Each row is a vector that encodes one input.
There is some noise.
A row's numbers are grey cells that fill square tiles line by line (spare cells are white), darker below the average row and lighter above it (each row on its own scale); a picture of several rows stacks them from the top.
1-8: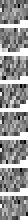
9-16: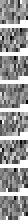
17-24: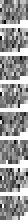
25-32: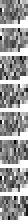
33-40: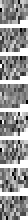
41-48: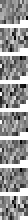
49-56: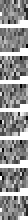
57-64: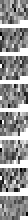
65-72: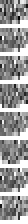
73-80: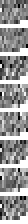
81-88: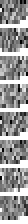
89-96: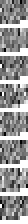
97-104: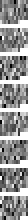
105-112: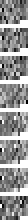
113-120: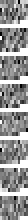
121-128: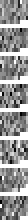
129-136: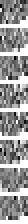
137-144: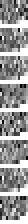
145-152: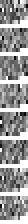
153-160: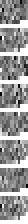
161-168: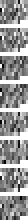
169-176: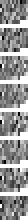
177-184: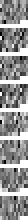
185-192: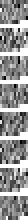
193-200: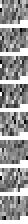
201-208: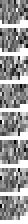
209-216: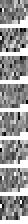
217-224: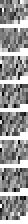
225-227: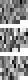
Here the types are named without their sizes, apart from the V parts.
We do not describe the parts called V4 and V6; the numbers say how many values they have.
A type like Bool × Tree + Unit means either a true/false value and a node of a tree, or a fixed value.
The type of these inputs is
Bool × (Line + V4) + V6.
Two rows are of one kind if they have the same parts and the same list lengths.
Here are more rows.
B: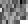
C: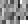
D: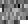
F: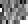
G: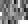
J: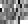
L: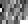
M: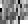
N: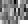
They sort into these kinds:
B, F, J, L, M
C, D
G, N

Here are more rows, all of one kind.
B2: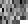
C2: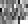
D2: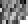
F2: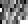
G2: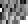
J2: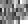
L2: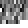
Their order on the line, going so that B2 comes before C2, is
B2, C2, G2, D2, F2, J2, L2.
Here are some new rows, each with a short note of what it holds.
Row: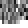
a value of V6
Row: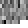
a true/false value and a value of V4
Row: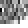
a point on a line and a true/false value
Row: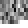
a value of V6
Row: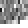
a point on a line and a true/false value
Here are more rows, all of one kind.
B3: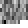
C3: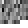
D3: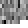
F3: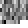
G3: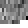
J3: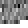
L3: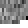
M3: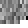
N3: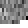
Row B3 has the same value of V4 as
C3 and F3.
